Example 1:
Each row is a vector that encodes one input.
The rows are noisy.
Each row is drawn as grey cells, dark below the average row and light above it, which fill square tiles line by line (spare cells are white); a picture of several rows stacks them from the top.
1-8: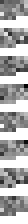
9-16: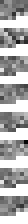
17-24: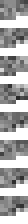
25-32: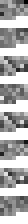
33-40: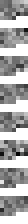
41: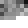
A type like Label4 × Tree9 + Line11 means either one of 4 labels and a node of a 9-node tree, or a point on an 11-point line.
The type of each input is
Line6.
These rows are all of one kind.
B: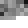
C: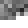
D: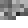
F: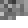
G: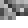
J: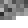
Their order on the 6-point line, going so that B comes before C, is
B, J, C, F, D, G.
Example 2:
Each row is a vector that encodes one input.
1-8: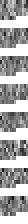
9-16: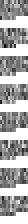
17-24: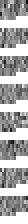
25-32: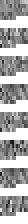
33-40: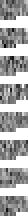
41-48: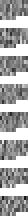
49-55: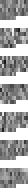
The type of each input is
Circle11.
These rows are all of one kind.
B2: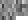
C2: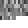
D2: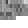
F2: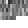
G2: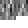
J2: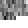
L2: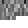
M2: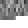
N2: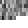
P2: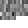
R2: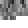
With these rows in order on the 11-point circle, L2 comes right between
C2 and M2.
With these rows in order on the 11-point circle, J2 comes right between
D2 and R2.
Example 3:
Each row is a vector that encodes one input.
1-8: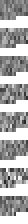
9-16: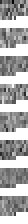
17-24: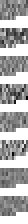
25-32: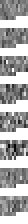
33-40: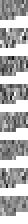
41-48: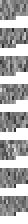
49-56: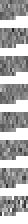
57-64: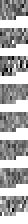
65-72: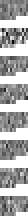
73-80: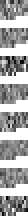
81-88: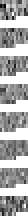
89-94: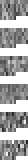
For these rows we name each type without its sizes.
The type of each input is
Line.
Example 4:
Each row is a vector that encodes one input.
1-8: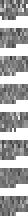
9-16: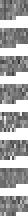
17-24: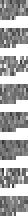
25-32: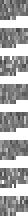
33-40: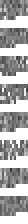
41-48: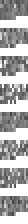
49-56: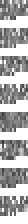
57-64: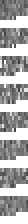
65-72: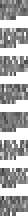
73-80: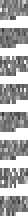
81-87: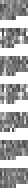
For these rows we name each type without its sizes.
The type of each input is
Line.
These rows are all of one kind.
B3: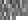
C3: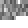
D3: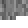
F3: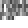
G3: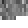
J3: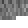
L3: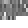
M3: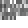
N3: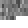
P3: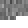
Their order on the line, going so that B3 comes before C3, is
B3, G3, J3, D3, P3, M3, N3, C3, F3, L3.
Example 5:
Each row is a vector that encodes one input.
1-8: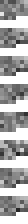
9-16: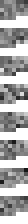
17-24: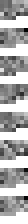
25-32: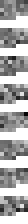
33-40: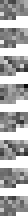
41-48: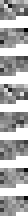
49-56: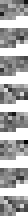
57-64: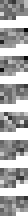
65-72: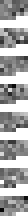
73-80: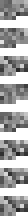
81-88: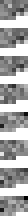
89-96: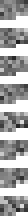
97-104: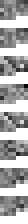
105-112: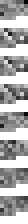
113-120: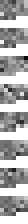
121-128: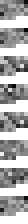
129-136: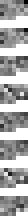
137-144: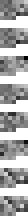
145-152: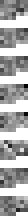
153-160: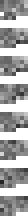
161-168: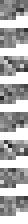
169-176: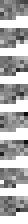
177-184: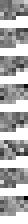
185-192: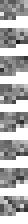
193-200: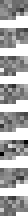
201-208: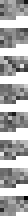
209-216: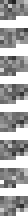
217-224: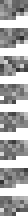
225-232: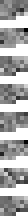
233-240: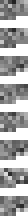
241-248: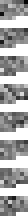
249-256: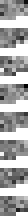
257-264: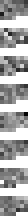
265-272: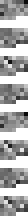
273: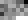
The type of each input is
Line6.
